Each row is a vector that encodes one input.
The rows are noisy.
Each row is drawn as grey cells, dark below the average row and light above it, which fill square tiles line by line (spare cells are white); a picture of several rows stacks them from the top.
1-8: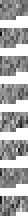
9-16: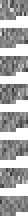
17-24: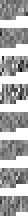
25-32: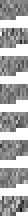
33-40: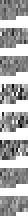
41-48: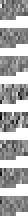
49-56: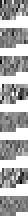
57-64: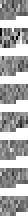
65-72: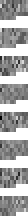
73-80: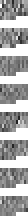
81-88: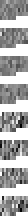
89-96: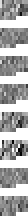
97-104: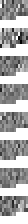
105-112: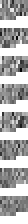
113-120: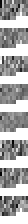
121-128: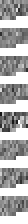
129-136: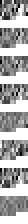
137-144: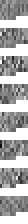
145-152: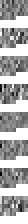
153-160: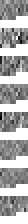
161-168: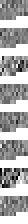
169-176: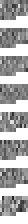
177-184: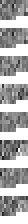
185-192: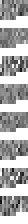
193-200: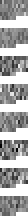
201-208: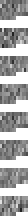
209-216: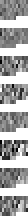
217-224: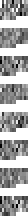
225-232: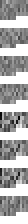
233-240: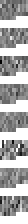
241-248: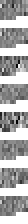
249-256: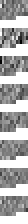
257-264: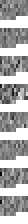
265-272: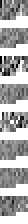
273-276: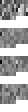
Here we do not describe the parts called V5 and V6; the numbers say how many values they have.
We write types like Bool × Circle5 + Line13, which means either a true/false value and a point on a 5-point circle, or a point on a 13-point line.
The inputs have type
Bool × Bool × Bool + Label9 + V5 × V6.
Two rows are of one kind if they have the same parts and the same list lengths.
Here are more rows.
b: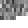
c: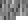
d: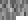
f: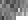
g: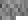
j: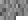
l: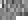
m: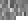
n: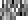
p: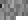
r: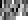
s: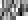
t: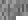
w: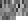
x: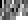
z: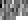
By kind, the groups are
b, d, f, l, m, n
c, g, p, r, t, x, z
j, s, w

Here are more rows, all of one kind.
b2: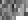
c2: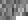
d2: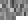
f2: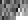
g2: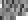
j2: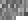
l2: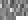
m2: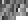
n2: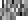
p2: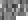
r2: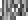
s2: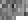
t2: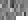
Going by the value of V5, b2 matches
c2, j2, n2 and s2.
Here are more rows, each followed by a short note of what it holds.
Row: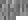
three true/false values
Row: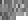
one of 9 labels
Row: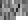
three true/false values
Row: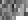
a value of V5 and a value of V6
